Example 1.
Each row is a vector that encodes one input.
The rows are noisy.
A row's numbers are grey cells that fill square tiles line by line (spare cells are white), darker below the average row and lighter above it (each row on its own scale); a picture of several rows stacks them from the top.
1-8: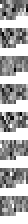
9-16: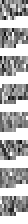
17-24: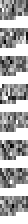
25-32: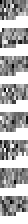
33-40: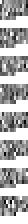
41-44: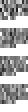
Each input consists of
either a fixed value, or two labels (each one of 5).
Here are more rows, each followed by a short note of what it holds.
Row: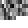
a fixed value
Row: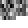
a fixed value
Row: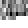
two labels (each one of 5)
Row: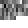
two labels (each one of 5)
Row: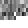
two labels (each one of 5)
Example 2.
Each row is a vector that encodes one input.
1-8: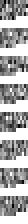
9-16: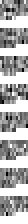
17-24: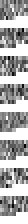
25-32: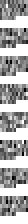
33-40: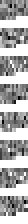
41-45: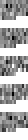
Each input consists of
a point on a 6-point line and a true/false value.
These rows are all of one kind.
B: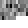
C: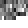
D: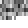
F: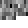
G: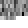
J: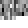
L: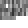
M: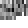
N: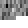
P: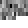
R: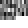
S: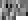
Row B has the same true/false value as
D, M, N and S.
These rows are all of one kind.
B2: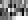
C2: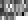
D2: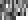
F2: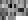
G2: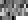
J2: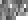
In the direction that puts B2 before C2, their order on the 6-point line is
F2, B2, C2, J2, D2, G2.
